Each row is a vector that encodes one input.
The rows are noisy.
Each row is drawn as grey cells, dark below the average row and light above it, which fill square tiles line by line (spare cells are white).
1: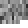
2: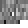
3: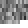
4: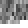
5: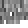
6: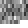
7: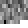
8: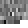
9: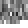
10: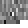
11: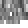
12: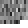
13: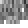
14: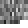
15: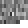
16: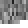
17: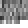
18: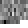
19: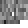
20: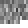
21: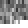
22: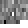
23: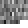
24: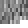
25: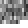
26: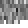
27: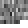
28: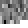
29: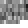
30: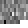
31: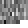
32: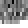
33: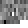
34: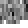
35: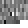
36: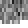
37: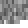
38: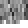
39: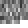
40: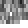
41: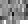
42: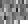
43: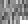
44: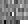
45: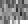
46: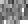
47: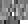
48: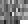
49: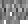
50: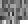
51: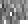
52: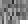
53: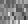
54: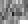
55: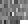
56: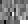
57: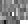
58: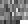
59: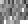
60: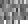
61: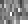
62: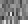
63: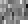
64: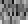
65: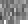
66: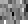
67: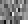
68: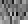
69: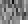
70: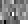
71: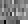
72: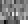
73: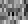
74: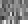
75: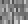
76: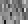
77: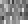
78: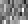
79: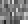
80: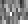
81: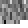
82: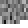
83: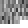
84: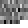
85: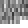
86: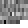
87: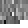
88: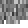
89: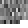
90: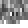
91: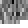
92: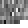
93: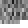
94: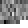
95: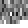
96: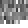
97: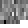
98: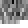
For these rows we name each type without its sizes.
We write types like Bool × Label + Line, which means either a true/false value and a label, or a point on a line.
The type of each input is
Line × (Tree + Unit).
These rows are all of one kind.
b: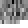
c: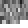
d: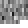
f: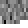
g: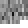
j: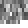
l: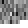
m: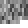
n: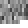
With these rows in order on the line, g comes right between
d and n.
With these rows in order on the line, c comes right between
j and m.
